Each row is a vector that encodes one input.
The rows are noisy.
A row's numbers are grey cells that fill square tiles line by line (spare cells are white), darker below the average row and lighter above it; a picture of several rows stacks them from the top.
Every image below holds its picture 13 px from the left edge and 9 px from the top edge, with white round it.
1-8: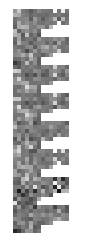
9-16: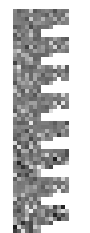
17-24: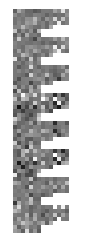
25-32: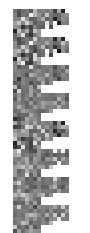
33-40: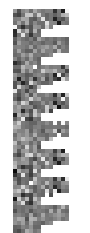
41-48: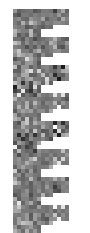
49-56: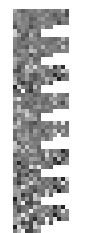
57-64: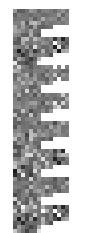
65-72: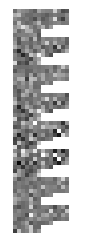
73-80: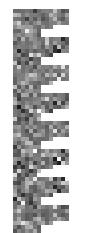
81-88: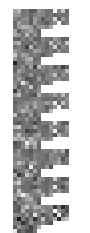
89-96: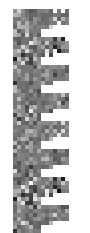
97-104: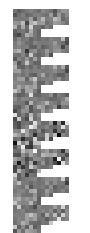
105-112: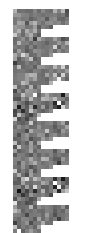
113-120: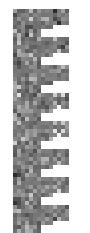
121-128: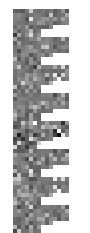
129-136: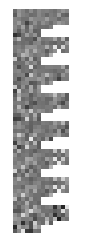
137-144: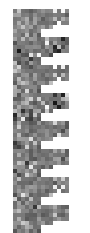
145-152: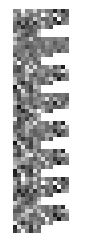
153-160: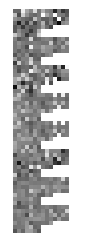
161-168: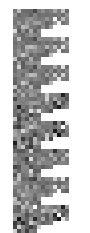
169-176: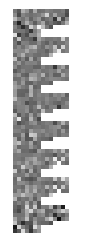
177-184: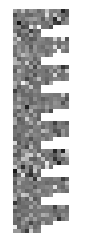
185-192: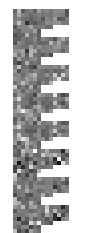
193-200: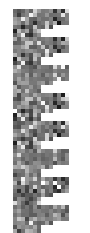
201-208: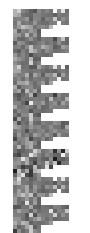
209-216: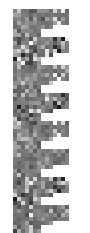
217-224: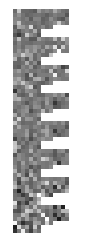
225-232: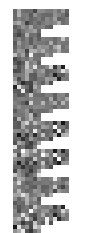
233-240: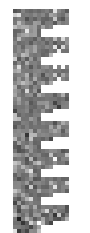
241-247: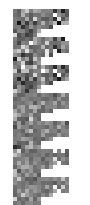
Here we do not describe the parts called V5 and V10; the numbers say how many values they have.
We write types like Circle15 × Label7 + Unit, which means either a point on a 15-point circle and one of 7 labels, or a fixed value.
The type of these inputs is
Bool × (Circle8 + Unit) × V10 + Line9 + V5.
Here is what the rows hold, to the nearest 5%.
About 15% of them hold a point on a 9-point line. About 70% of them hold a true/false value and a value of V10, together with either a point on an 8-point circle, or a fixed value. The rest hold a value of V5.
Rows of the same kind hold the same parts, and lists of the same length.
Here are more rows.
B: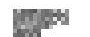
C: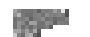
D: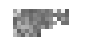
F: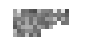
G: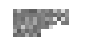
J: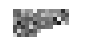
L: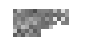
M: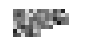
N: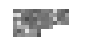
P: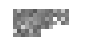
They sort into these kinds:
B, D, F, G, L, P
C, N
J
M

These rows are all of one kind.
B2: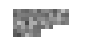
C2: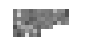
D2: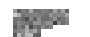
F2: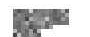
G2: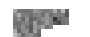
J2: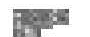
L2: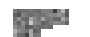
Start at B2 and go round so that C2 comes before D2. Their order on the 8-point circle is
B2, C2, J2, D2, F2, G2, L2.
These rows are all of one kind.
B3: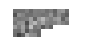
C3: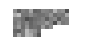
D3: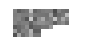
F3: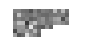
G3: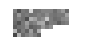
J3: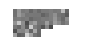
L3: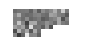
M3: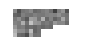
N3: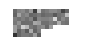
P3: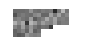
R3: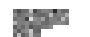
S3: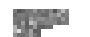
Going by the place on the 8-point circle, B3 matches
F3, J3, L3 and P3.
